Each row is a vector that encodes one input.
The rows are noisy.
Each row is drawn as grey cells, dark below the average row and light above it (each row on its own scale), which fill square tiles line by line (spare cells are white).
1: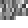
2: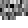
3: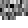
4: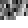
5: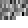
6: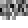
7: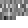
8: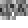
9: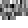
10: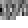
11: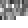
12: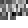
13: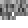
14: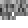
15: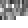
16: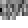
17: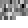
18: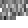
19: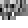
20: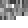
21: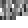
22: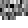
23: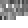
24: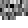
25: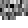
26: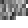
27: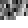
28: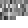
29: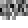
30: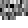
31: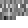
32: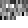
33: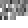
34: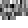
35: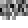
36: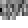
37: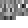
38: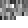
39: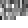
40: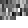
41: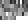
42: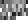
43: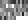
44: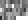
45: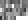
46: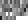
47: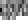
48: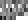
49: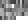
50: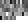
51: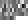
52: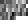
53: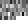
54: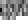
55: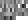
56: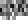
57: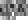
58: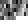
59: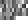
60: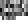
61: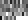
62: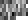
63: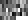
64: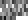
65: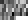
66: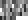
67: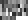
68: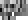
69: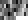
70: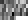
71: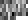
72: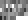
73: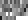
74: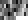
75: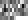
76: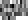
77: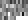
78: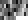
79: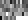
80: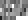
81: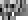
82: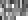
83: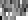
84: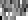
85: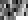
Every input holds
a list of up to two points on a 9-point line.
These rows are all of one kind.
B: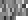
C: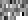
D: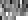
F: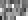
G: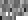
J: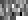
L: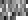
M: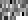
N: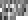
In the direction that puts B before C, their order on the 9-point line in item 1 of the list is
J, L, B, G, N, F, D, C, M.
